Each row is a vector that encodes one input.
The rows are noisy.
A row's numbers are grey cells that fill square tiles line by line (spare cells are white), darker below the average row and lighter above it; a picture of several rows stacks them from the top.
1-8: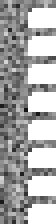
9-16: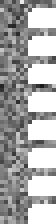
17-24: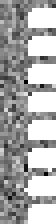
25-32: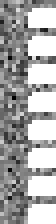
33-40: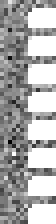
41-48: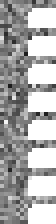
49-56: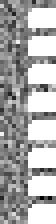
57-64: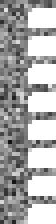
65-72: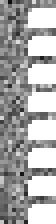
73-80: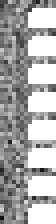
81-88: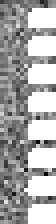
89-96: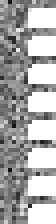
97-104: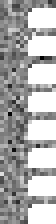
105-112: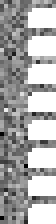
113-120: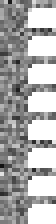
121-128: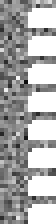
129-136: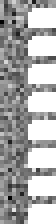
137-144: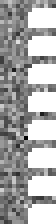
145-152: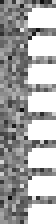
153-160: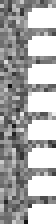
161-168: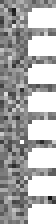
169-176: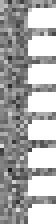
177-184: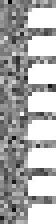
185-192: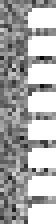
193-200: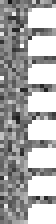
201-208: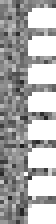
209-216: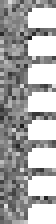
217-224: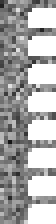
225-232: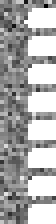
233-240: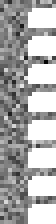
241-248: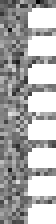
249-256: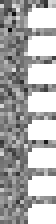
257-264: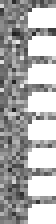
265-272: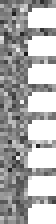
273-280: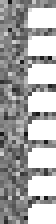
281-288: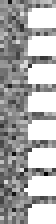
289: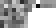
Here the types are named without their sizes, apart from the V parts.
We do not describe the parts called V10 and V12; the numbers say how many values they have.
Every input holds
either a value of V10 and a value of V12, or a list of points on a line.
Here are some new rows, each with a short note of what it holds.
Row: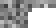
a list of one item
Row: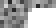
a list of two items
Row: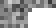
a list of one item
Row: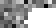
the empty list
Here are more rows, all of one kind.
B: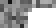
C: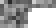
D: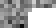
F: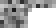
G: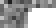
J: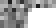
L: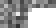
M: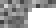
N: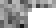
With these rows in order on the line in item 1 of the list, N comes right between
B and D.
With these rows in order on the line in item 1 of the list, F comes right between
L and M.
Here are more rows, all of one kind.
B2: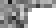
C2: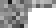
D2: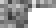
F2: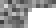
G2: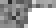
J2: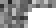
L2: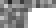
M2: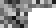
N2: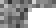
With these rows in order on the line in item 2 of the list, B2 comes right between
C2 and F2.
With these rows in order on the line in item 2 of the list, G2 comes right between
C2 and J2.
